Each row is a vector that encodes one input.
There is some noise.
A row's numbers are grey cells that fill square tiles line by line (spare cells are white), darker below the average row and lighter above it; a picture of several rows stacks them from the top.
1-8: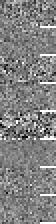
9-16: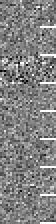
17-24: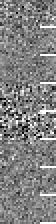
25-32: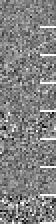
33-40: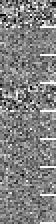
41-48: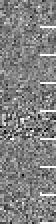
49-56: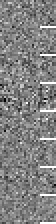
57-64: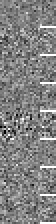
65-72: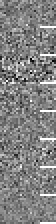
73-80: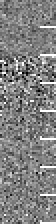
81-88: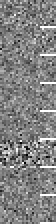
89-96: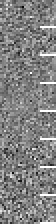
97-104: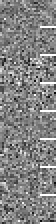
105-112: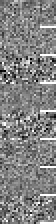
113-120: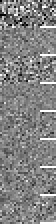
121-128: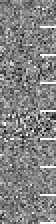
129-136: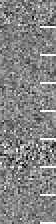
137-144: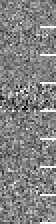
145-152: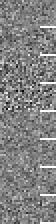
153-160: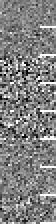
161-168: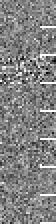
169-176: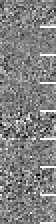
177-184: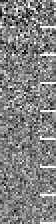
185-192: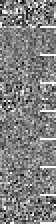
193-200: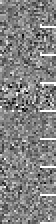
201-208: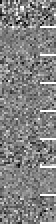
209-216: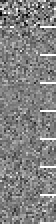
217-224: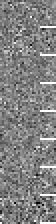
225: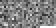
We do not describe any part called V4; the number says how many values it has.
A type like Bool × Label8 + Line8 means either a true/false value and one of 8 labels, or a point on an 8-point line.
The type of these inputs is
List2(Bool × V4) × Tree8 + Tree7.
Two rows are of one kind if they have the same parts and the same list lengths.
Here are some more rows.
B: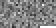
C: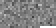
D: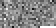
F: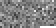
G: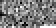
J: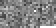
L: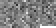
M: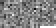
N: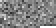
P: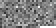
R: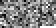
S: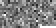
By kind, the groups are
B, D, N, P
C, L, S
F, J, M, R
G

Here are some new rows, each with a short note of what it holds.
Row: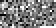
a node of a 7-node tree
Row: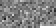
a node of an 8-node tree, together with the empty list
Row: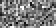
a node of a 7-node tree
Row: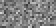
a node of an 8-node tree, together with a list of two items
